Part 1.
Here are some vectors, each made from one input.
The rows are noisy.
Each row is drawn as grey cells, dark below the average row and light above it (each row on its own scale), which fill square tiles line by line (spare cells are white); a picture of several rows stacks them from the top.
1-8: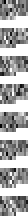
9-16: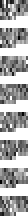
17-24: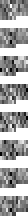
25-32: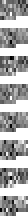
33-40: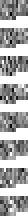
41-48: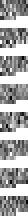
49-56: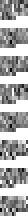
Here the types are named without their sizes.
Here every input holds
a label, together with either a fixed value, or a point on each of two lines.
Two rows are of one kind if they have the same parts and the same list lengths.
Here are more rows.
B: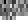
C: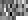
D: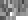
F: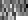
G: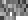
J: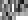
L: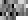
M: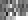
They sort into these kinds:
B, D, F, G, J, M
C, L

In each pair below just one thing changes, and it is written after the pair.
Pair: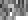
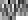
the label
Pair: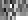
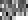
the label
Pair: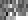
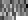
the label
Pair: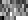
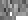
the label
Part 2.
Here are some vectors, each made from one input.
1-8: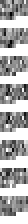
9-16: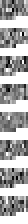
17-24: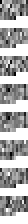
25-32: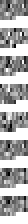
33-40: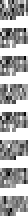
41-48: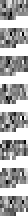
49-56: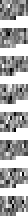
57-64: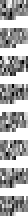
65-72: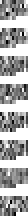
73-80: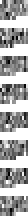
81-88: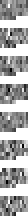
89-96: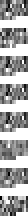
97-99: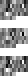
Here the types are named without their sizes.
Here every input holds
a point on a line, together with either a point on a circle, or a fixed value.
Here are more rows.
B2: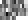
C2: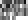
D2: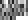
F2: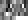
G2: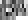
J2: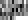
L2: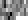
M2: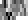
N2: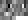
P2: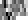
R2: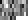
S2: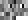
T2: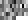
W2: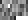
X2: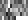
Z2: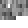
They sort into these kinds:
B2, D2, G2, J2, L2, M2, P2, R2, S2, T2, W2, X2, Z2
C2, F2, N2

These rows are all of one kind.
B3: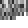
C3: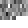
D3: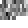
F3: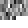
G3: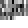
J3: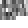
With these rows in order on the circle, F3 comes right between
B3 and C3.
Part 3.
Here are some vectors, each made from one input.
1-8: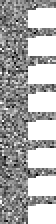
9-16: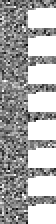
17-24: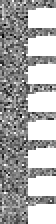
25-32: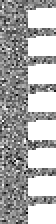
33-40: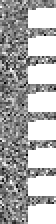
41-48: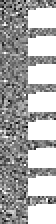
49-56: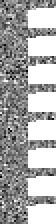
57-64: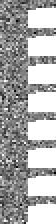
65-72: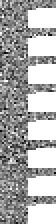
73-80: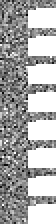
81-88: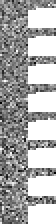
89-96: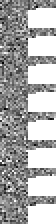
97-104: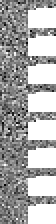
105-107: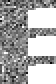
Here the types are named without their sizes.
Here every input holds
a list of points on a line.
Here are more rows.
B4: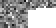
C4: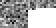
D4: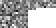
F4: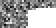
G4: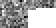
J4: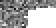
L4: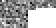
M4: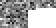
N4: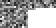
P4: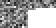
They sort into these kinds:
B4, F4, G4
C4, D4, J4, L4, M4
N4, P4

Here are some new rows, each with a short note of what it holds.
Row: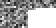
the empty list
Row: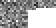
a list of two items
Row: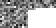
the empty list
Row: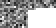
the empty list
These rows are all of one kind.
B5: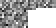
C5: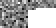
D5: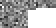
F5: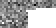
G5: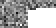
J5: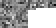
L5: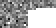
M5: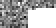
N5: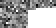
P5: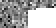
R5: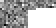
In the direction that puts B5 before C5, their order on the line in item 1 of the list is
B5, R5, P5, J5, N5, L5, G5, D5, M5, C5, F5.
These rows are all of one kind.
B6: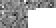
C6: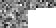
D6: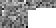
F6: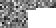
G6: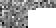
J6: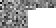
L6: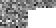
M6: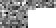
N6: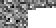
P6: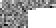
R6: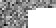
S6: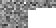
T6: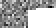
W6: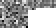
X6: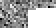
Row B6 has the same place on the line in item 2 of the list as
C6, J6, S6 and X6.
